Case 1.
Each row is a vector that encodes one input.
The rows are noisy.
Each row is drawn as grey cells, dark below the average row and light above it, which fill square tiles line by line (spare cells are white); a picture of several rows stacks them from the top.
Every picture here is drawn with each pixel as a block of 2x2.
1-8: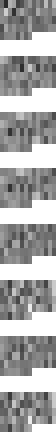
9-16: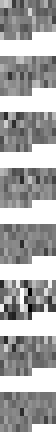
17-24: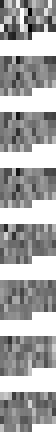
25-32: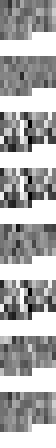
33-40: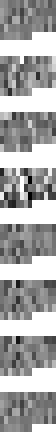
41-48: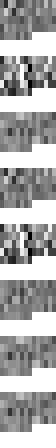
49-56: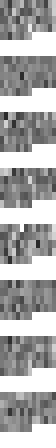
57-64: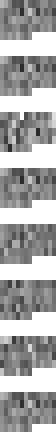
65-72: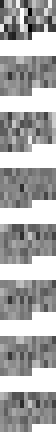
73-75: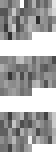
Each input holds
either a fixed value, or a node of an 11-node tree.
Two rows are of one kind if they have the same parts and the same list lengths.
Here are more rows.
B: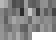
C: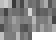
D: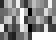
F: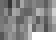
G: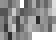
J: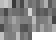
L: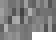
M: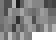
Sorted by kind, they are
B, C, F, G, J, L, M
D

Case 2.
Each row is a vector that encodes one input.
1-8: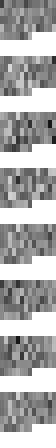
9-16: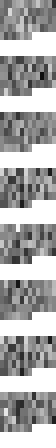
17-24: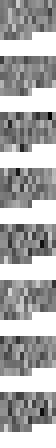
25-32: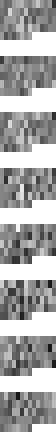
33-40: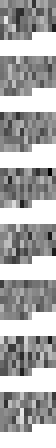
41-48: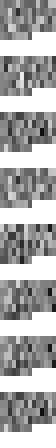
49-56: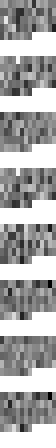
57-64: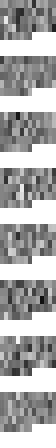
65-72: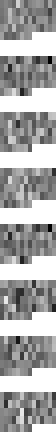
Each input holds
a node of a 13-node tree.
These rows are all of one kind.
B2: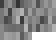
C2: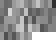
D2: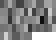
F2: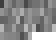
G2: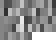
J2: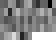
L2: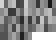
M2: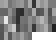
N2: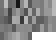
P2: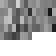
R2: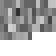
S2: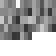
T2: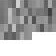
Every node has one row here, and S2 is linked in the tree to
P2.
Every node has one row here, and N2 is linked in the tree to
B2.
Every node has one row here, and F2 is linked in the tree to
B2 and T2.
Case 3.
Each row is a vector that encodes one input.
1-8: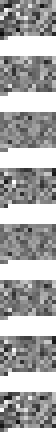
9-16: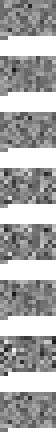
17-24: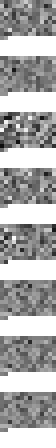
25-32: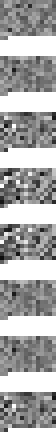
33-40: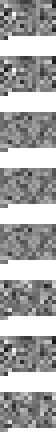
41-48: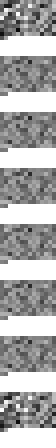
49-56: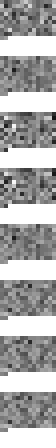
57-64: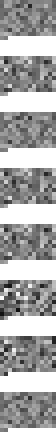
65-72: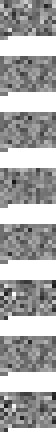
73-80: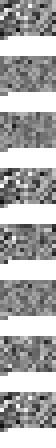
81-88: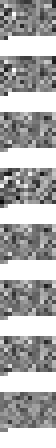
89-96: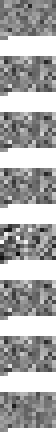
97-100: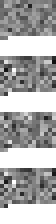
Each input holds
a point on a 5-point line.
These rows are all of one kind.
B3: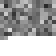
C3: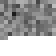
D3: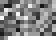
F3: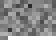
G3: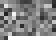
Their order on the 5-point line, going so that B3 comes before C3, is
D3, B3, C3, F3, G3.
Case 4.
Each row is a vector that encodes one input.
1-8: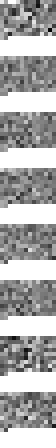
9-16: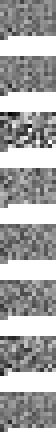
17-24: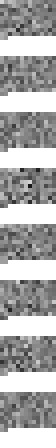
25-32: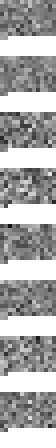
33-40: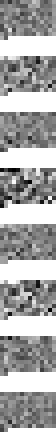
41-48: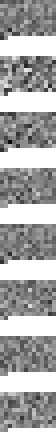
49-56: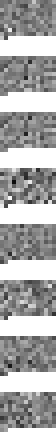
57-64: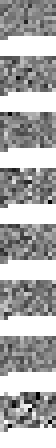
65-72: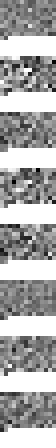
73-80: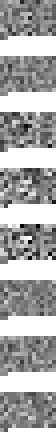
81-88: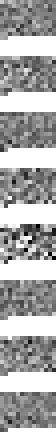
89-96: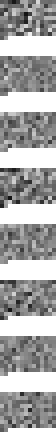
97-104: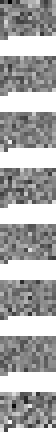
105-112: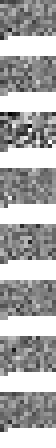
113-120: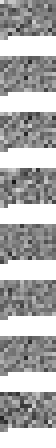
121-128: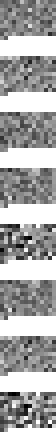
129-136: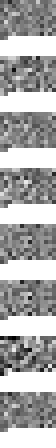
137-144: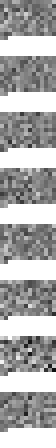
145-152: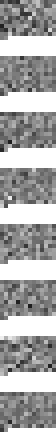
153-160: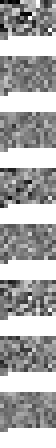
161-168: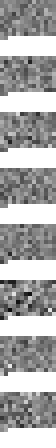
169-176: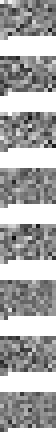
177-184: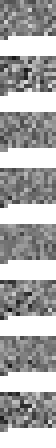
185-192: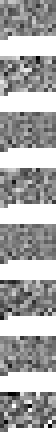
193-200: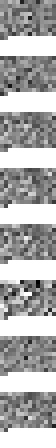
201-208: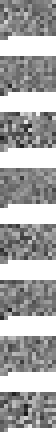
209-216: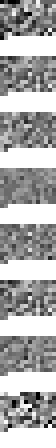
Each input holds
a point on a 15-point line.
